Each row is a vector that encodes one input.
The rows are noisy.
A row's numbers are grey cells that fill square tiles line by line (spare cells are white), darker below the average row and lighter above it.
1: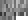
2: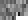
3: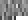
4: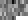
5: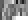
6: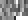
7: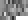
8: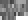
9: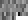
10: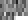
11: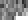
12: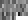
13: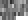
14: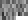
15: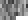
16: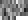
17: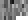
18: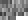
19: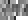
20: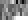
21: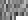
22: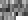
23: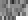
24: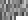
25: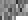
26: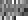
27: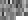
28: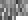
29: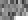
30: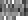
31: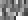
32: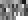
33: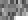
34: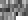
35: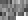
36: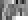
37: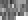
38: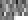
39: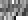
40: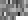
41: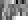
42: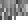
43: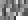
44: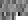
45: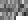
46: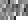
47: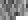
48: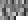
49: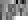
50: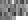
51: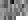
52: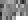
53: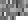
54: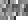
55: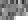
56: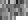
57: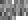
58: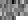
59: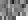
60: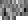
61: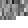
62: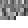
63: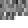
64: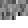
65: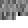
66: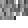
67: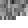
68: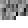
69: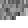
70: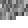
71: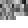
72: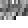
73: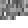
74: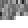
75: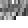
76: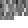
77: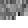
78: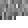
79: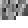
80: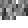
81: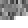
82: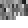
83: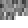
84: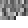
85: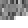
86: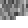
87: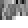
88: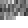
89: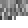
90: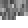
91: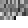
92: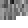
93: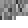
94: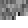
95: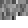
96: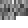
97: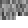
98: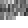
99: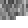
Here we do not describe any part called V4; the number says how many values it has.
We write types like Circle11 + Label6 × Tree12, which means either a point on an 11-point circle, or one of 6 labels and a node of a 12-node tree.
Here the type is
(Line5 + Line9) × V4.
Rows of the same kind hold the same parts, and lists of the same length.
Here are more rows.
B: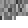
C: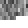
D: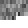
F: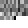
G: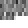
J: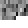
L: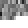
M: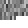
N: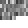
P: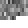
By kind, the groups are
B, C, D, G, L, M, N, P
F, J

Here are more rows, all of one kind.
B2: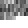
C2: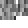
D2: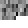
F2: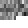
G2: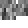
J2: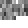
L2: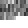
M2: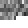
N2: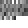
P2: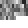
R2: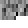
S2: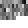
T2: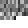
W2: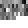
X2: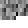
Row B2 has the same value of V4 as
L2, P2, S2 and W2.
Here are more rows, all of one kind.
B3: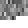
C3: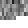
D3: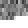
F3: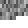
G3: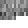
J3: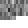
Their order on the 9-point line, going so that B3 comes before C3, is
J3, G3, F3, D3, B3, C3.
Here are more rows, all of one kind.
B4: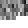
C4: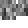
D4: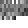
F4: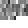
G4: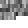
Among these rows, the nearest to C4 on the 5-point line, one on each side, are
B4 and F4.
